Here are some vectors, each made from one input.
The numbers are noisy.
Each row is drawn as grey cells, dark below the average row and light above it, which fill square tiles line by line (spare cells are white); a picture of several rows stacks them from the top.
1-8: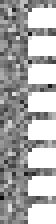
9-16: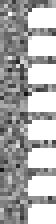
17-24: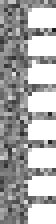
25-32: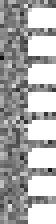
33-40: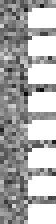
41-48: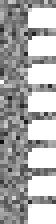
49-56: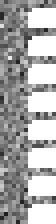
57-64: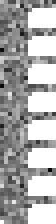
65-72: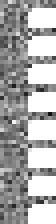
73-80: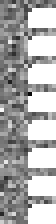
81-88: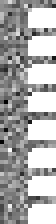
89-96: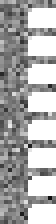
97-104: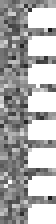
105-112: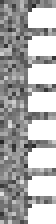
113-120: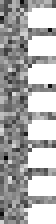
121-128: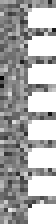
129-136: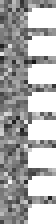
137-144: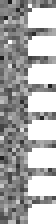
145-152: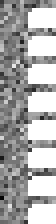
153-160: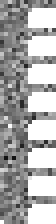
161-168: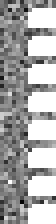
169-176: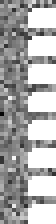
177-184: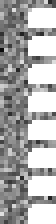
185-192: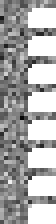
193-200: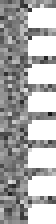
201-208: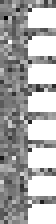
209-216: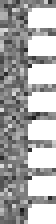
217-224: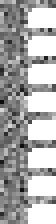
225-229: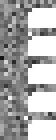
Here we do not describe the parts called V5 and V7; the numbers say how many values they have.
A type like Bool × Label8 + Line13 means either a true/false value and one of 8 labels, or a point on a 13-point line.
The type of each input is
Line8 + Tree9 × V7 + V5.
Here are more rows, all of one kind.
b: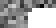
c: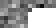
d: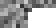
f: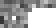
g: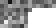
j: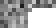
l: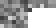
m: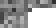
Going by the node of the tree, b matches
c and d.
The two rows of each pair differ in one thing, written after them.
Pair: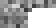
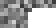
the node of the tree
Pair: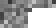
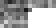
the value of V7
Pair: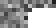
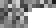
the node of the tree
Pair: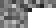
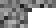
the value of V7
